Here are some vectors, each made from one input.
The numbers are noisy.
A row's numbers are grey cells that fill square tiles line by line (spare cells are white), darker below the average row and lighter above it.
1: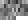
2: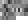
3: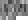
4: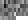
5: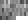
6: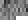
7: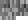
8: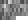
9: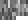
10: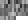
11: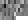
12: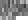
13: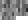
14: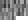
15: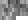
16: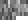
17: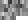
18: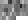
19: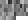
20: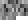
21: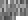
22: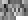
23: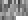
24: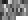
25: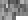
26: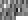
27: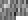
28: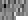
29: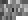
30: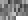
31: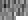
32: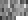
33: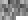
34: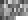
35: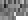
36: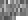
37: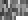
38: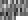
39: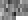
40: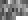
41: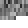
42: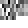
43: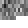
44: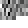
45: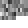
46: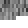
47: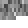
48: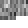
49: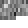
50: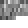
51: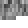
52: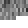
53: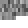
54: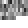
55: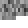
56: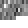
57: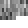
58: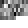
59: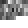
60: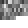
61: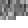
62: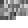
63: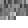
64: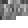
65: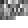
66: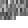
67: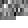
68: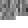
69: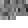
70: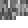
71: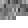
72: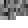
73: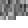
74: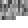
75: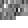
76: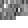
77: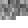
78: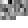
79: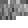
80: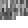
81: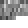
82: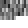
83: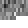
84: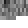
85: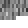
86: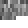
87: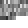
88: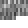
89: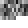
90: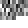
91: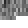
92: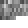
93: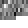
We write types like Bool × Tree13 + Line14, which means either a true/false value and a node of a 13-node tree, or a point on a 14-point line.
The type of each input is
List2(Line9).
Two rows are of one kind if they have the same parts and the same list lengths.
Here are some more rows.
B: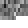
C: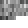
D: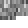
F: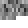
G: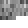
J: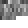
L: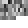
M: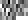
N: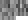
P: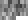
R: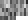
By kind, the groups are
B, F, L, N, P
C, D, G, J, R
M

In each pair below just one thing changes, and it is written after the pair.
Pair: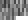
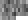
the place on the 9-point line in item 1 of the list
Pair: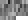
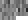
the place on the 9-point line in item 2 of the list
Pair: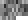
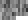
the place on the 9-point line in item 2 of the list
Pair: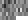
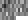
the place on the 9-point line in item 2 of the list
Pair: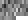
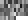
the place on the 9-point line in item 2 of the list
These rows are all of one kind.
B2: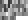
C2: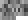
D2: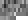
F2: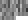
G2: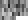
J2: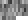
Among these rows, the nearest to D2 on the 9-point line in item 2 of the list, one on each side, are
C2 and G2.
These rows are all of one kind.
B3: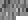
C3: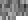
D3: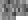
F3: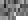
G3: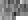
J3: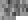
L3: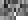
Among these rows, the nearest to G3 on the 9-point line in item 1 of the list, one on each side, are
D3 and J3.
